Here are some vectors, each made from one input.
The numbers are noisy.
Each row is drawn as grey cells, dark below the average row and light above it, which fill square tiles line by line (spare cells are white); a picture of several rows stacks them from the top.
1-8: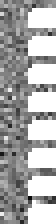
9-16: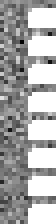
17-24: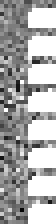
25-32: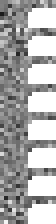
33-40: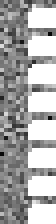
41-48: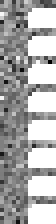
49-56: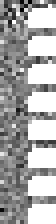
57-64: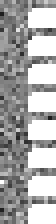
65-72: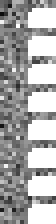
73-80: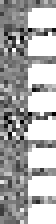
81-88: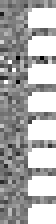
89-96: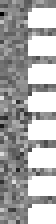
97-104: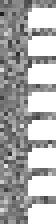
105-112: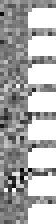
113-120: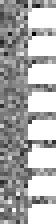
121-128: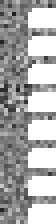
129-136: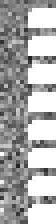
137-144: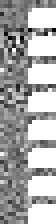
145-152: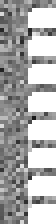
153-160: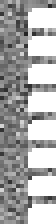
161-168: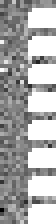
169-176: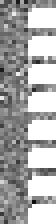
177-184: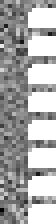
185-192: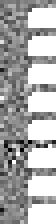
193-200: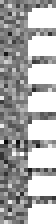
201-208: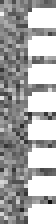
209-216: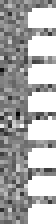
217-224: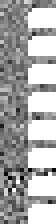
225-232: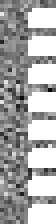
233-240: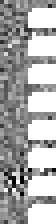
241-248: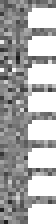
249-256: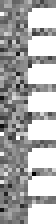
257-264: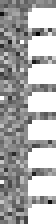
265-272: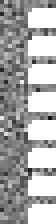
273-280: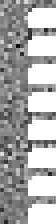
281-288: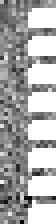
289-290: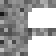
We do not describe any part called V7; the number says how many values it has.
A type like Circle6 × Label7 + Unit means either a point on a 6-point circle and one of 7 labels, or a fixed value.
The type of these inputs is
List2(Label11 × V7).
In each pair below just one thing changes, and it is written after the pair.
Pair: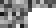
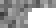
the value of V7 in item 2 of the list
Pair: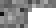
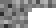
the value of V7 in item 1 of the list
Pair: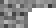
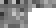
the value of V7 in item 1 of the list
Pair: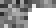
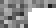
the label in item 2 of the list
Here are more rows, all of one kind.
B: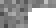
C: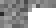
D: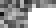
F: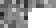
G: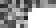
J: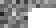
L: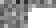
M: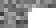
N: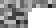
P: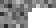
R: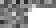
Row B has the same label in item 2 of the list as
D, J, P and R.
